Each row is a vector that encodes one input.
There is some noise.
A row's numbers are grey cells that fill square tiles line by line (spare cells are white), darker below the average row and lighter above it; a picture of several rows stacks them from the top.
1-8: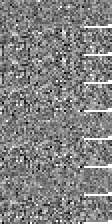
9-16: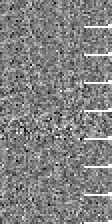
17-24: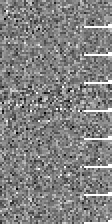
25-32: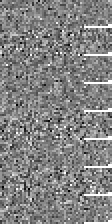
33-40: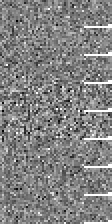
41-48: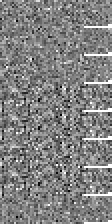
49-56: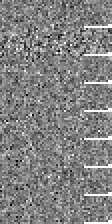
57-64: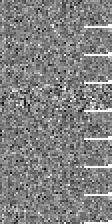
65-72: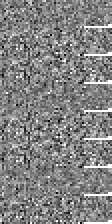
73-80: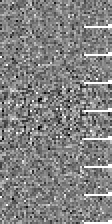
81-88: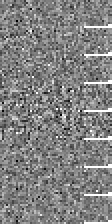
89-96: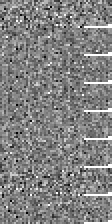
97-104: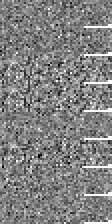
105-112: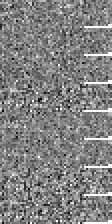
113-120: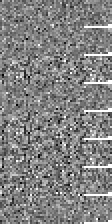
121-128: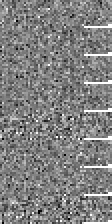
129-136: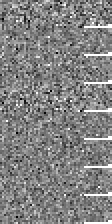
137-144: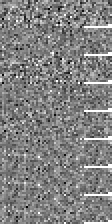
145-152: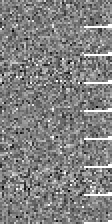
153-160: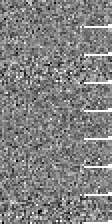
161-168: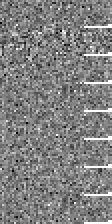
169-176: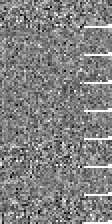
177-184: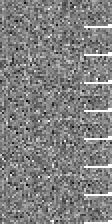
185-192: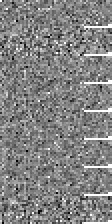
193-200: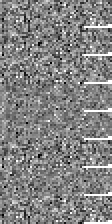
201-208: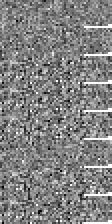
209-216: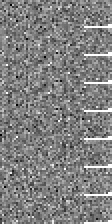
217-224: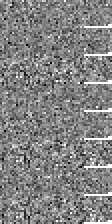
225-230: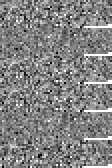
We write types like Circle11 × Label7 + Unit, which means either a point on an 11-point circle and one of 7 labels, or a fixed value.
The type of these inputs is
Bool × Line7 + Line9 × (Line9 + Tree7).
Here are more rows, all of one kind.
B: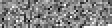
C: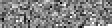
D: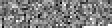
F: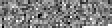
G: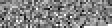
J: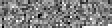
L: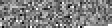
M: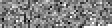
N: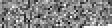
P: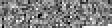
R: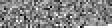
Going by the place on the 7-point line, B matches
F, J, N and P.
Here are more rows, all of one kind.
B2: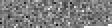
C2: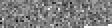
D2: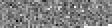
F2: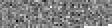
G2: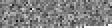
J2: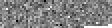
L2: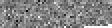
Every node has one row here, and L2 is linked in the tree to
D2.
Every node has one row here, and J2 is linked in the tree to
B2 and F2.
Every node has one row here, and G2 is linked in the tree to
C2 and F2.
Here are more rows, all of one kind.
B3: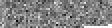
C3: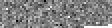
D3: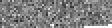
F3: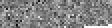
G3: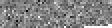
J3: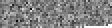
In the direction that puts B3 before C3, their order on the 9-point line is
J3, F3, G3, B3, C3, D3.
